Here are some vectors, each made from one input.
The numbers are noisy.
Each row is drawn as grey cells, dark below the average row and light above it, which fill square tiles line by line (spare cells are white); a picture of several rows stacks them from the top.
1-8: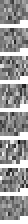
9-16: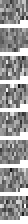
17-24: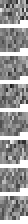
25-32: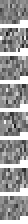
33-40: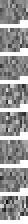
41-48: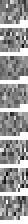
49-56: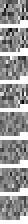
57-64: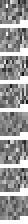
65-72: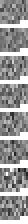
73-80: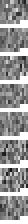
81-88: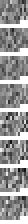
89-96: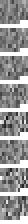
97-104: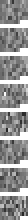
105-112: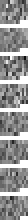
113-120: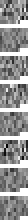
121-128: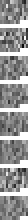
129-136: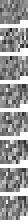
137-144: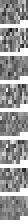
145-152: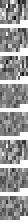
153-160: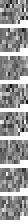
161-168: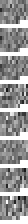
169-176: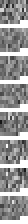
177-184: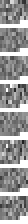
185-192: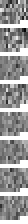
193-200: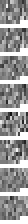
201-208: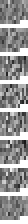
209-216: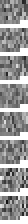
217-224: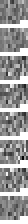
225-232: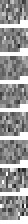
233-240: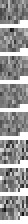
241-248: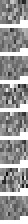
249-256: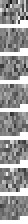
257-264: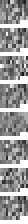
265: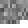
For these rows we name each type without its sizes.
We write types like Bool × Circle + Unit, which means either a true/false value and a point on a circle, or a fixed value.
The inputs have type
Line.
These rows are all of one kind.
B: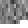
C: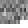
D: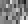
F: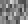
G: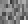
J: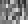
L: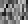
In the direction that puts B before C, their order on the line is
L, G, B, C, F, D, J.
